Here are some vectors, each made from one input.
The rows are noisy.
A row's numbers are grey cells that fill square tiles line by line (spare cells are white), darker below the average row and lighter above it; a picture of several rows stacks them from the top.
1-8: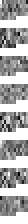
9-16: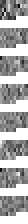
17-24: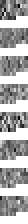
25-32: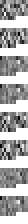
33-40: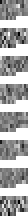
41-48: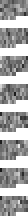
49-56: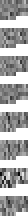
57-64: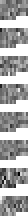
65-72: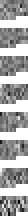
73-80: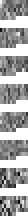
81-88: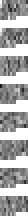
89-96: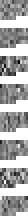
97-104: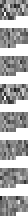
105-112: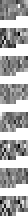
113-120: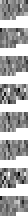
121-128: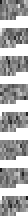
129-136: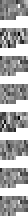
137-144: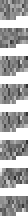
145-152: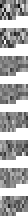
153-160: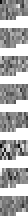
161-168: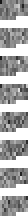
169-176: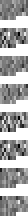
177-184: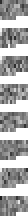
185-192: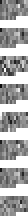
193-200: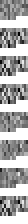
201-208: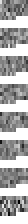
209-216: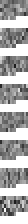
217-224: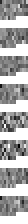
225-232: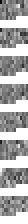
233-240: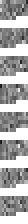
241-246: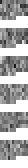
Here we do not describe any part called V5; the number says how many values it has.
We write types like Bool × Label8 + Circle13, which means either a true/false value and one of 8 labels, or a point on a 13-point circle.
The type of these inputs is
Bool × Line19 + V5.
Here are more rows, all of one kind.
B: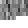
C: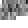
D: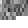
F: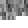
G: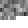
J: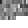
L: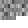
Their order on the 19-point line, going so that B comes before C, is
F, J, B, L, C, G, D.
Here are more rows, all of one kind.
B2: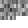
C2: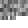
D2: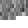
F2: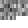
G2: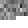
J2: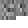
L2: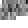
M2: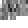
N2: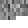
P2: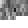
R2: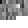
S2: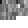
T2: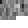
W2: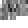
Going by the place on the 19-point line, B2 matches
F2, M2 and W2.
